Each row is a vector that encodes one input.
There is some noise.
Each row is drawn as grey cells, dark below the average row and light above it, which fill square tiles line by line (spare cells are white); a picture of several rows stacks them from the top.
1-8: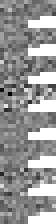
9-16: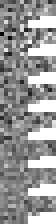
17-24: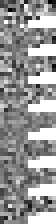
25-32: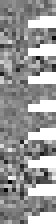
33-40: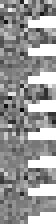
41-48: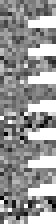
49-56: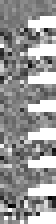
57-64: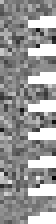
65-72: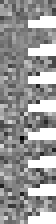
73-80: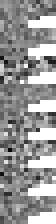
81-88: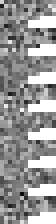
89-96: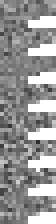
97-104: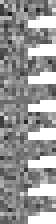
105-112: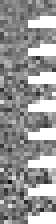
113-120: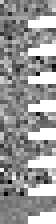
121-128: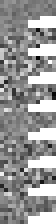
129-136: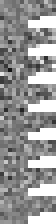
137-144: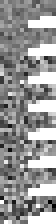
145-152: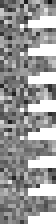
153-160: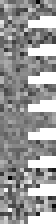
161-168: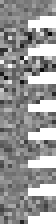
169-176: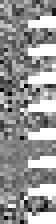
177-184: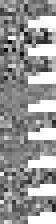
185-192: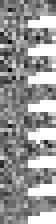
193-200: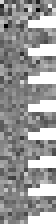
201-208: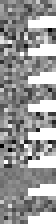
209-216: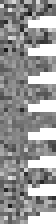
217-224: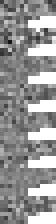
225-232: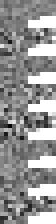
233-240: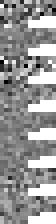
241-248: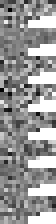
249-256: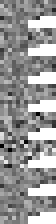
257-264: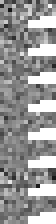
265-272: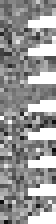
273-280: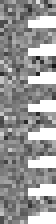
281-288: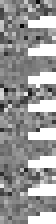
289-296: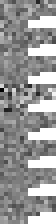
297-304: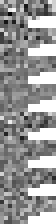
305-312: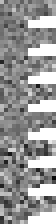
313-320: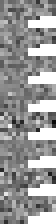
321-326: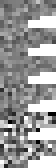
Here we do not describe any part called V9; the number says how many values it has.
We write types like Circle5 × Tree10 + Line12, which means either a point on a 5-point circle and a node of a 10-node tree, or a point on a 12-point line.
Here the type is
Bool × (Line13 + V9).
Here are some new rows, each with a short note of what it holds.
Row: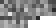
a true/false value and a value of V9
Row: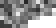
a true/false value and a value of V9
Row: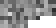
a point on a 13-point line and a true/false value
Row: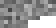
a true/false value and a value of V9
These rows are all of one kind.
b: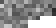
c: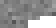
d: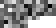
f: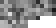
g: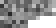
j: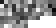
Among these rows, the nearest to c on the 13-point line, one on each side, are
g and j.
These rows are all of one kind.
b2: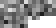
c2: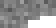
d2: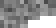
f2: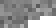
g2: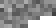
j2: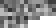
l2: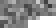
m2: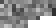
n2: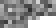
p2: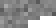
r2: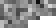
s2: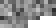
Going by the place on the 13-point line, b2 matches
c2 and d2.
